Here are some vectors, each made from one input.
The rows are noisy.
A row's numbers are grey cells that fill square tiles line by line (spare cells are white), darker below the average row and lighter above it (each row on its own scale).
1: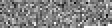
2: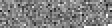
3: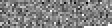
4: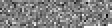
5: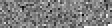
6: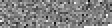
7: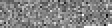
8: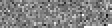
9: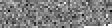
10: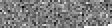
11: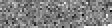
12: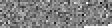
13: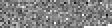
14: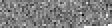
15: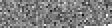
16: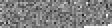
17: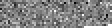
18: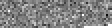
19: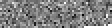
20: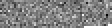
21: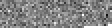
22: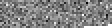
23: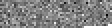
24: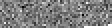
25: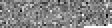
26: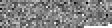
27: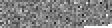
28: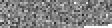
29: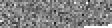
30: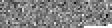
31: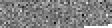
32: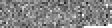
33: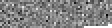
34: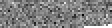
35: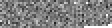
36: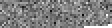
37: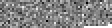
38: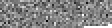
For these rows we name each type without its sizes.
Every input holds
a point on a line and a true/false value.
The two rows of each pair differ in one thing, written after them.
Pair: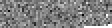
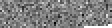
the place on the line
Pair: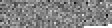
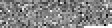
the place on the line
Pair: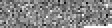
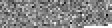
the place on the line
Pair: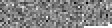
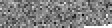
the true/false value
